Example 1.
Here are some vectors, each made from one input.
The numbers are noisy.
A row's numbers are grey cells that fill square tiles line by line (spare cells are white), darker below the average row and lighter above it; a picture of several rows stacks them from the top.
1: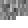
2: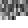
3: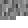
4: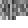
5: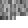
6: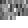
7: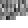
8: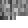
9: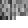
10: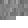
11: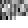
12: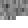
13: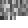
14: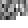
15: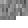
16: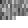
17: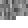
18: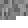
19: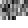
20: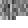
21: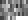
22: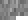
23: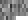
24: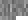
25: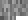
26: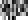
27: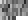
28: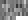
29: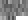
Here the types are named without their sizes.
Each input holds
a node of a tree.
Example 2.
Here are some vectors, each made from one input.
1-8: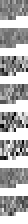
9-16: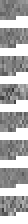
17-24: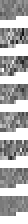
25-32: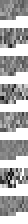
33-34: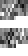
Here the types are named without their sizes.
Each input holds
a point on a line.
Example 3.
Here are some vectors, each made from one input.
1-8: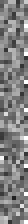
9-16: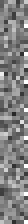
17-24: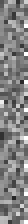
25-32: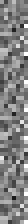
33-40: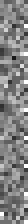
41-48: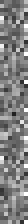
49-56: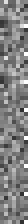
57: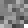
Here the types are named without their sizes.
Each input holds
a node of a tree.
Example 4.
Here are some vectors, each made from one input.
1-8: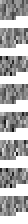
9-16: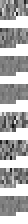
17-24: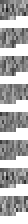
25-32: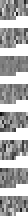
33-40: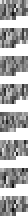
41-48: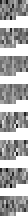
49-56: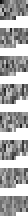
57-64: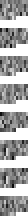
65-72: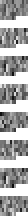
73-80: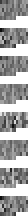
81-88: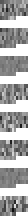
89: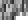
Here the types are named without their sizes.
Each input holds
a node of a tree.
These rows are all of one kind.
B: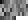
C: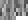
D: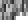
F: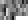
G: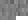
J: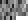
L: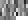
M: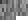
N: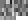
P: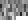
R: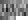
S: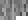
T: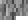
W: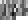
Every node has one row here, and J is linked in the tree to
M.
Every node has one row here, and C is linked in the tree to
L and S.
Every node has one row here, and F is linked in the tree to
T.
